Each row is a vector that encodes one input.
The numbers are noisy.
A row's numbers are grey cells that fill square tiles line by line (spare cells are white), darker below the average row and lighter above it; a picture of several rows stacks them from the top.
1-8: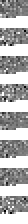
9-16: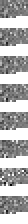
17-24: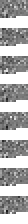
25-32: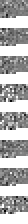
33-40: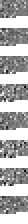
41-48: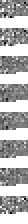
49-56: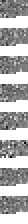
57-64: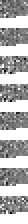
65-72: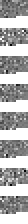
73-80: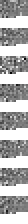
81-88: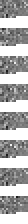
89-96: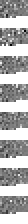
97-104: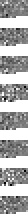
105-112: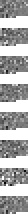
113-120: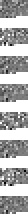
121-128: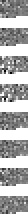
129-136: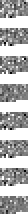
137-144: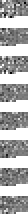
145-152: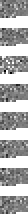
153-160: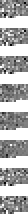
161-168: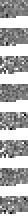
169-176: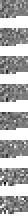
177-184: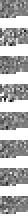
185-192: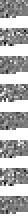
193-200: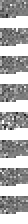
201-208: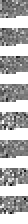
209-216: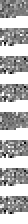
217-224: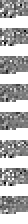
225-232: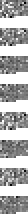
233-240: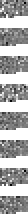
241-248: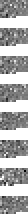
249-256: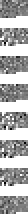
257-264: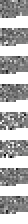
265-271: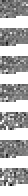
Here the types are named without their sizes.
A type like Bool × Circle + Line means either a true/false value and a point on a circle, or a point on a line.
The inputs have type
Bool × (Circle + Label) + Tree × Tree.
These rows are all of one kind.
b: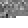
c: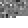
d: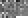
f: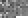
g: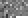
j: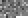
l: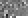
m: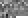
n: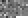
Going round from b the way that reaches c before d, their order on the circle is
b, f, g, n, j, l, c, d, m.
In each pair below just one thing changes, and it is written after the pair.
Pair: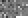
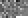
the place on the circle
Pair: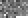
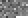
the place on the circle
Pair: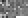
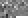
the true/false value
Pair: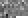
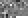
the place on the circle
